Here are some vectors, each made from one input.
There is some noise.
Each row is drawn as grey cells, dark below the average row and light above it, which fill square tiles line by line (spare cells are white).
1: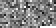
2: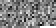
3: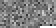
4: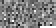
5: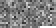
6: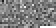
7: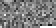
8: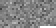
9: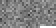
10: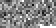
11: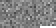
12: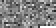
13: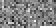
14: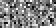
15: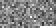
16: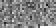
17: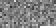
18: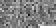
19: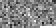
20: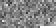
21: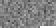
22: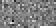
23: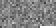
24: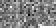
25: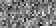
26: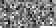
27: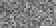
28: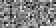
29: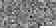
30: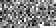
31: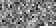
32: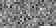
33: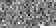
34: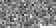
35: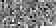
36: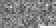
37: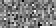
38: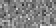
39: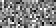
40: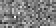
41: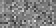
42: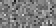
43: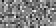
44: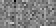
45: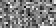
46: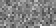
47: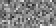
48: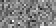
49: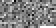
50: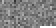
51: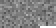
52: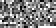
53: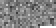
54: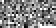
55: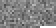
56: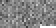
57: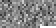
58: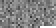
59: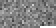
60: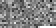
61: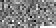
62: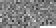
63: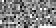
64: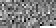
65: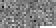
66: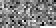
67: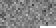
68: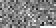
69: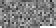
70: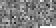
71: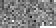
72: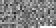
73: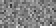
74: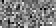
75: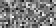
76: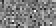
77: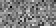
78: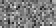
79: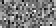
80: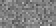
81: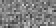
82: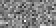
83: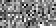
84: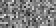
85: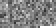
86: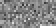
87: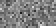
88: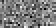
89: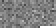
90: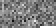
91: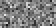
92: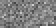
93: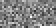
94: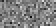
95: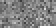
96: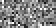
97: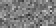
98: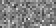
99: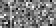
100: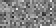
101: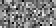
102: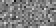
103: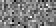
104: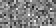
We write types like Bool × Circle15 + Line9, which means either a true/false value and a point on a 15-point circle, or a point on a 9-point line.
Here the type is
Bool × (Label4 + Tree8).
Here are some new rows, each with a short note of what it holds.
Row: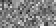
a node of an 8-node tree and a true/false value
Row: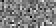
a node of an 8-node tree and a true/false value
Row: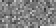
a node of an 8-node tree and a true/false value
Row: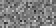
one of 4 labels and a true/false value
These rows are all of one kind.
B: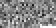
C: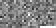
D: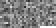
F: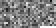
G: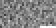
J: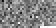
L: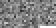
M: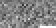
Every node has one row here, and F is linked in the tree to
L.
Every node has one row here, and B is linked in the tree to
G and M.
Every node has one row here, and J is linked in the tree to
C.
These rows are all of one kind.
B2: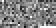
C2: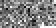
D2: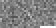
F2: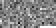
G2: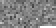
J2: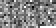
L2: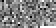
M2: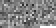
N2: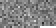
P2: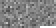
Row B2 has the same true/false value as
C2, D2, N2 and P2.
